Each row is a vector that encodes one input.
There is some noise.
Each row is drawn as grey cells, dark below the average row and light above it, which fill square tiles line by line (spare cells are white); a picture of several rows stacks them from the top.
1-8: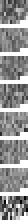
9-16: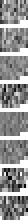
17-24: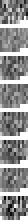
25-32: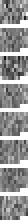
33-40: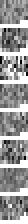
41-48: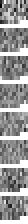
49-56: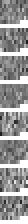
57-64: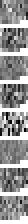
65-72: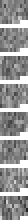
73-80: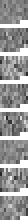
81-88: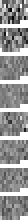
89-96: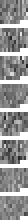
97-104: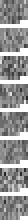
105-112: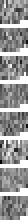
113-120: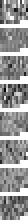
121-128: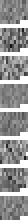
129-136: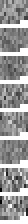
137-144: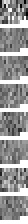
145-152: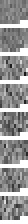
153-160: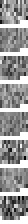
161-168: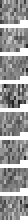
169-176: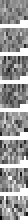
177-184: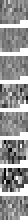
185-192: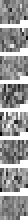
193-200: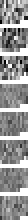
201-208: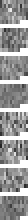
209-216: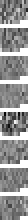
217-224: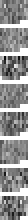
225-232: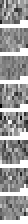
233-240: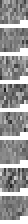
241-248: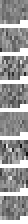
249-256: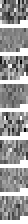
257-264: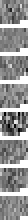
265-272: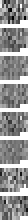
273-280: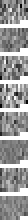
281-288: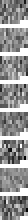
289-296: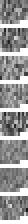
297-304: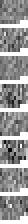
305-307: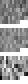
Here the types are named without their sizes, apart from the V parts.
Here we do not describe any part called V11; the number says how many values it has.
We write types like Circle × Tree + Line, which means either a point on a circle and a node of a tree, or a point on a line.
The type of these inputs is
List(Bool × V11).
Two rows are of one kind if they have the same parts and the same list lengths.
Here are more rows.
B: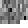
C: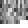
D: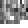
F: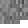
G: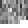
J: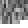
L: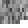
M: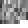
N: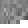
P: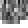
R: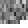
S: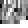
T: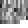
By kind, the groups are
B, C, G, J, L, N, P
D, R
F, M, S, T

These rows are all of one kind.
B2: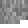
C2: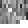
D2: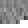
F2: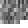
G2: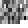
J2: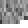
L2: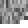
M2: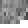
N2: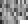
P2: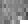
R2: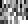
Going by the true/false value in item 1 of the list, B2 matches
C2, G2 and L2.
